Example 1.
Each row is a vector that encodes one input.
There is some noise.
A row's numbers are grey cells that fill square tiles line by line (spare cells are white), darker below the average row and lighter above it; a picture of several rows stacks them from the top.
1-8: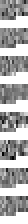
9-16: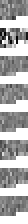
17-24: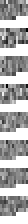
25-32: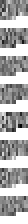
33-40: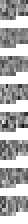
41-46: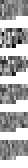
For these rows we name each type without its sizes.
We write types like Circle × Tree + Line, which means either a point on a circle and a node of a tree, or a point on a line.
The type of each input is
List(Circle).
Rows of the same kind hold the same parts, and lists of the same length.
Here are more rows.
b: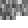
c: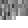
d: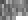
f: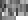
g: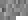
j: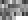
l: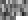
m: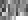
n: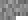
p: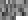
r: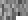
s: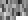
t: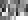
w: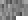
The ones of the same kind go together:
b, c, w
d, f, l, p
g, j, m, n, r, s, t

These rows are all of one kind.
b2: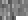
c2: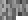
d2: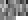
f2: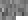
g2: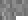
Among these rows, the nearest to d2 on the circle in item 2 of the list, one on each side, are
c2 and f2.
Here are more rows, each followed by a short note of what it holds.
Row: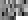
the empty list
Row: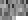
a list of one item
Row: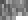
a list of two items
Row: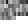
the empty list
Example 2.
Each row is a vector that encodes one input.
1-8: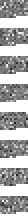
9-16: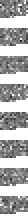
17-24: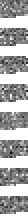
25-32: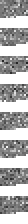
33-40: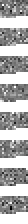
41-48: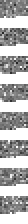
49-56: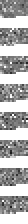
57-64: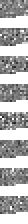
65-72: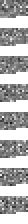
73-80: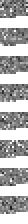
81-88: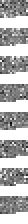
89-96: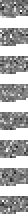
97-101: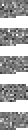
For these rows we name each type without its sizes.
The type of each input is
(Bool × Bool × Bool × Bool + Unit) × Label.
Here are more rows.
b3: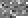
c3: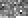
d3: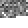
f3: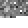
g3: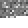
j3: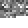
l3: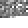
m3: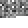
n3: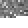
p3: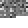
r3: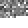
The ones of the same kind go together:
b3, c3, f3, g3, j3, l3, m3, n3, r3
d3, p3

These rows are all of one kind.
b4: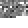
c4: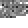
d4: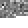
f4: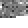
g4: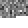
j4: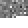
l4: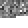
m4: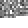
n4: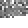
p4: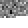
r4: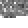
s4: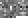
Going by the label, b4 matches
c4, f4 and m4.
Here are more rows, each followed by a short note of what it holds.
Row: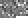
a label and four true/false values
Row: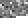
a label and four true/false values
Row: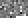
a label and four true/false values
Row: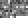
a label and four true/false values
